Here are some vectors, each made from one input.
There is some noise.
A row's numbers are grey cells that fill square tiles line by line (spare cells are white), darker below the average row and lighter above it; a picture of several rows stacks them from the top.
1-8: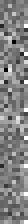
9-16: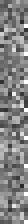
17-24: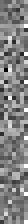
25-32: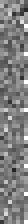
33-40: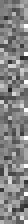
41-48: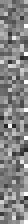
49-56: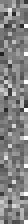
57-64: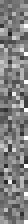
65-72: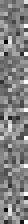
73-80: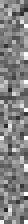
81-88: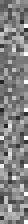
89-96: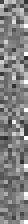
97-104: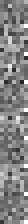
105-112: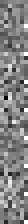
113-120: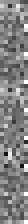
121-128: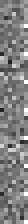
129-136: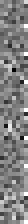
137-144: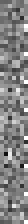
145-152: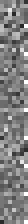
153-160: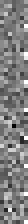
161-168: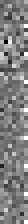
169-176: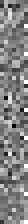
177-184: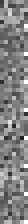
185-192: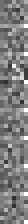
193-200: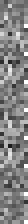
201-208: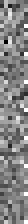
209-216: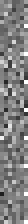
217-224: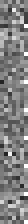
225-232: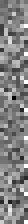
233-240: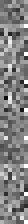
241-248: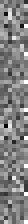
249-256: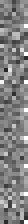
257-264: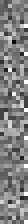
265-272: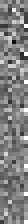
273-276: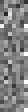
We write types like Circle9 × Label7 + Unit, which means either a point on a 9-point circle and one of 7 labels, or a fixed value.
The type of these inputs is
Line17 + List2(Line9).
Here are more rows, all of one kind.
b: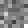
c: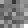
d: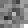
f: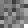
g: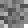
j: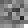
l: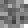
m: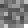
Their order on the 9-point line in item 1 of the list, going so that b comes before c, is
j, m, l, g, b, f, c, d.
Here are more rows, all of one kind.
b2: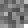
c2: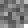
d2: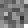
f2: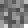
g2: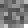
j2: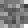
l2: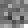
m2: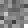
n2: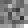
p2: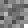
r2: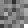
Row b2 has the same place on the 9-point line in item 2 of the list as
c2 and n2.
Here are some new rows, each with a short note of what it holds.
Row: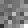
a list of one item
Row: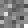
a list of two items
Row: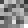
the empty list
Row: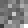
a list of one item
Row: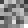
the empty list
